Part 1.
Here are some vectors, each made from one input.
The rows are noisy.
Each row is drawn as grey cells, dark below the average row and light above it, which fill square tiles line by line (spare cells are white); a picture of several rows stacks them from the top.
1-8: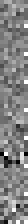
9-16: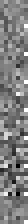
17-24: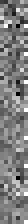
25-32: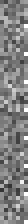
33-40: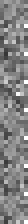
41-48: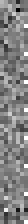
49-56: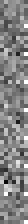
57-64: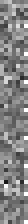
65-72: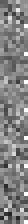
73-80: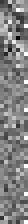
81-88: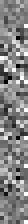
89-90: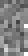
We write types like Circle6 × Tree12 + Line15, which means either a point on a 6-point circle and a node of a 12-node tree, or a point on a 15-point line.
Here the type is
Line4 + Line8.
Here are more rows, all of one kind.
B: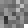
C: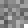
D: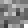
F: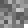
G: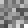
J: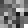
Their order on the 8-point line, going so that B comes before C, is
G, B, C, F, J, D.
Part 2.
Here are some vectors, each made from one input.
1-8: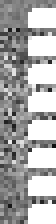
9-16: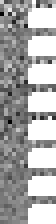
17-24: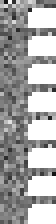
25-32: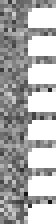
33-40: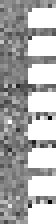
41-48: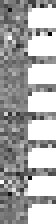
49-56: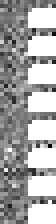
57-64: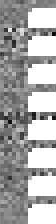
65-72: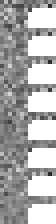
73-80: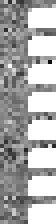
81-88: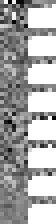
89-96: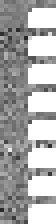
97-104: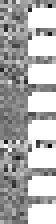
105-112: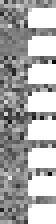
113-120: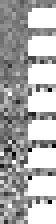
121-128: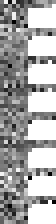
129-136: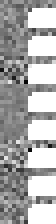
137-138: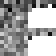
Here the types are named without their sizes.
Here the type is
Bool × Tree.
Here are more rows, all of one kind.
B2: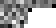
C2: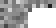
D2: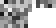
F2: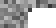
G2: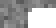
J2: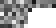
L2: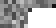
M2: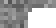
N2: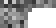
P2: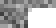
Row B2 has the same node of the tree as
D2, F2, L2 and N2.
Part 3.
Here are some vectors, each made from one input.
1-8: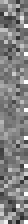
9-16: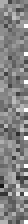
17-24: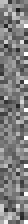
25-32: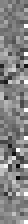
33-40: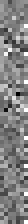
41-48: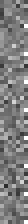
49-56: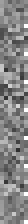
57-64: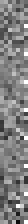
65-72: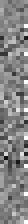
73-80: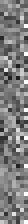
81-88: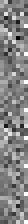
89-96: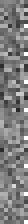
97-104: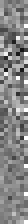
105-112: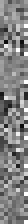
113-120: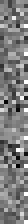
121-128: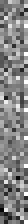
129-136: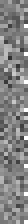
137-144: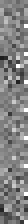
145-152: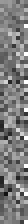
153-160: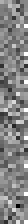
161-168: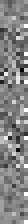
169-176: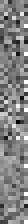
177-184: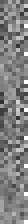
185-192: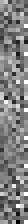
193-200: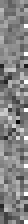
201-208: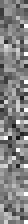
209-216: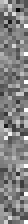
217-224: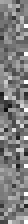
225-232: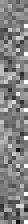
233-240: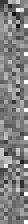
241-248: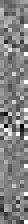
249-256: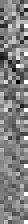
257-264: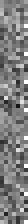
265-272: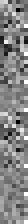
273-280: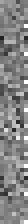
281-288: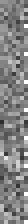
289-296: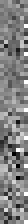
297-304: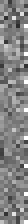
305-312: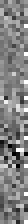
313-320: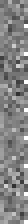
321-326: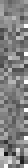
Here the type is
Line4 + Line6.
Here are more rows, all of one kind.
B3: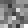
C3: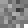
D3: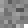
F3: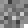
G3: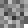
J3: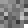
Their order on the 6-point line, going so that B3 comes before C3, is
B3, F3, D3, C3, J3, G3.
